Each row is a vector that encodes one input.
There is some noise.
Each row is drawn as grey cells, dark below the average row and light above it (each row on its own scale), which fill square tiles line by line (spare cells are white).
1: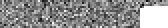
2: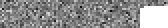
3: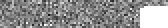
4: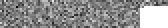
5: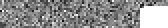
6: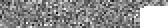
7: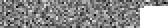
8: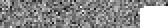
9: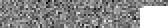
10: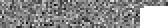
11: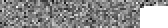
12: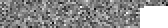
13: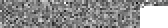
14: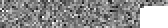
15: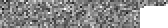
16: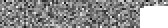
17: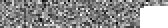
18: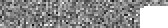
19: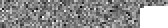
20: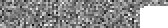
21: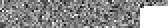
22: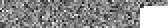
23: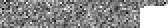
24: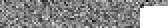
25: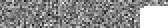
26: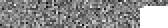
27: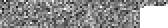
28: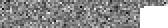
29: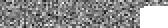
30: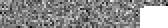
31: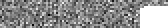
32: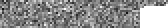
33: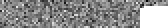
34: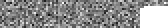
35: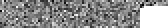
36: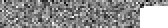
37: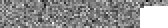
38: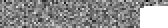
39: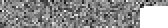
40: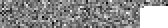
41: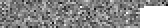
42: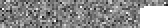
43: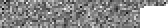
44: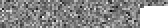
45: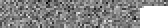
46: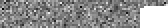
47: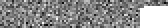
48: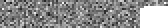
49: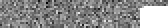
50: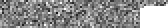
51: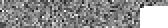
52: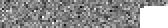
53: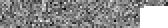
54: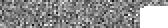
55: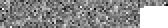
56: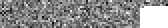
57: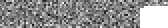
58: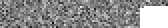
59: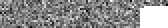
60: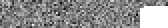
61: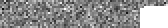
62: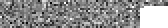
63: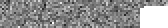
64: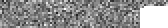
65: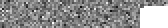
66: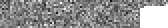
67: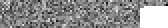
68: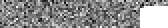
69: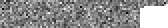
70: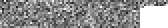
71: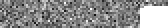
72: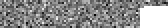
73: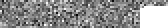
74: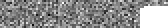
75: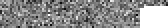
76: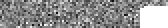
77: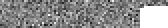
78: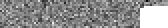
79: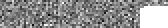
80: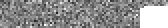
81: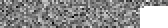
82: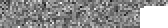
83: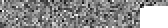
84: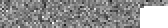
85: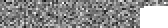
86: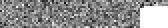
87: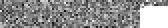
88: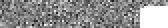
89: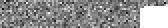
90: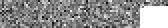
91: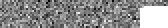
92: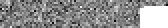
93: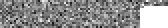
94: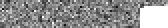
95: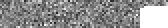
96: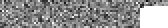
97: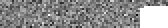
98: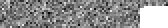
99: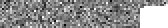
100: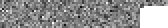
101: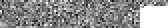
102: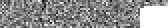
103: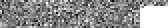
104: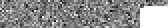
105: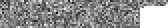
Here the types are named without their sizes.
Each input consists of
either four true/false values, or a list of points on a line.
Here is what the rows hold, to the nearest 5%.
About 65% of them hold four true/false values. The rest are lists of points on a line.
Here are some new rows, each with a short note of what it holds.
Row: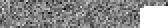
a list of two items
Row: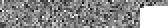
four true/false values
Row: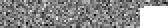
a list of one item
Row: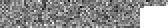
four true/false values
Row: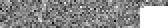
a list of two items
